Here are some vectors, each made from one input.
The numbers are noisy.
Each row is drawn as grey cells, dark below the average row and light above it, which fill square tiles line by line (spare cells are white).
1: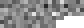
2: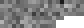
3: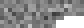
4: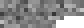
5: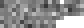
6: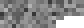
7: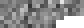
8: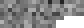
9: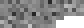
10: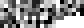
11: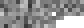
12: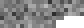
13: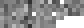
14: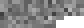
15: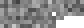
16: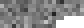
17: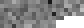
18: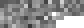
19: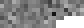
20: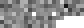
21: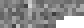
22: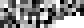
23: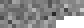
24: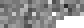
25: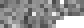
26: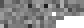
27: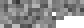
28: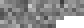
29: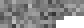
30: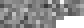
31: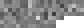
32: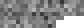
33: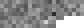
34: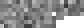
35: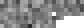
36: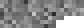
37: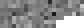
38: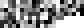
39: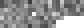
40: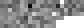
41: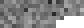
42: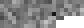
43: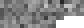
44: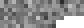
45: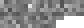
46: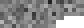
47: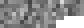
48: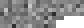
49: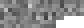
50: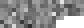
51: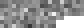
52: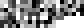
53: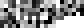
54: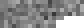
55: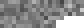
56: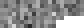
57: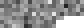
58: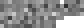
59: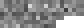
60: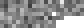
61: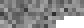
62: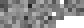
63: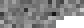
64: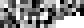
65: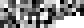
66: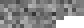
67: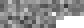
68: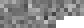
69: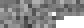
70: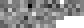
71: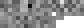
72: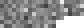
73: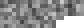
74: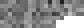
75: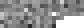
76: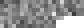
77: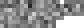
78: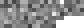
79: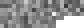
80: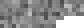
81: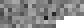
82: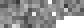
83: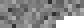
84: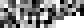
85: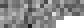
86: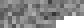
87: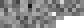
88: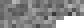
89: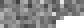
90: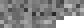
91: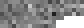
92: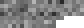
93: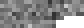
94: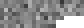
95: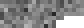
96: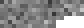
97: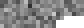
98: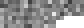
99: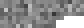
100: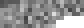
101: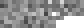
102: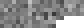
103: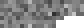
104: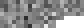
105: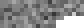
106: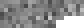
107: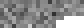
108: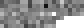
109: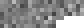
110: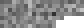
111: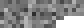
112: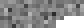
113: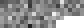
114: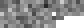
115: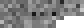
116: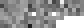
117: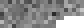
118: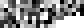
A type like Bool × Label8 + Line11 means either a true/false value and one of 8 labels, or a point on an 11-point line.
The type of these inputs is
Bool × Bool × Bool × Bool × Circle9 × (Circle9 + Unit) + Unit.
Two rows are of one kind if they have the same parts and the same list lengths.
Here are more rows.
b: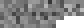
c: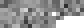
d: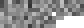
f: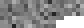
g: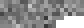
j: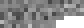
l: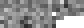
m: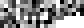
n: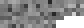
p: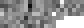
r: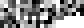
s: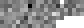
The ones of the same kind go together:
b, f, g, j, n
c, d, l, p, s
m, r

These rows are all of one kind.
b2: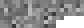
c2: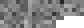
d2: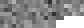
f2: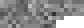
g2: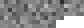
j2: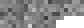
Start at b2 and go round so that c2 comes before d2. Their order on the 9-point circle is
b2, g2, f2, c2, j2, d2.
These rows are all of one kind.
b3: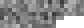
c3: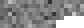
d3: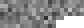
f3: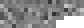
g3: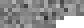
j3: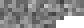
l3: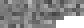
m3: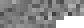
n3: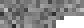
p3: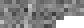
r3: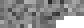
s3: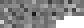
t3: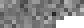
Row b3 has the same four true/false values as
g3 and r3.
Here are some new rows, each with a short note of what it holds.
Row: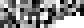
a fixed value
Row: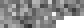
a point on each of two 9-point circles and four true/false values
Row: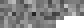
a point on a 9-point circle and four true/false values
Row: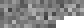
a point on a 9-point circle and four true/false values
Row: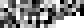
a fixed value
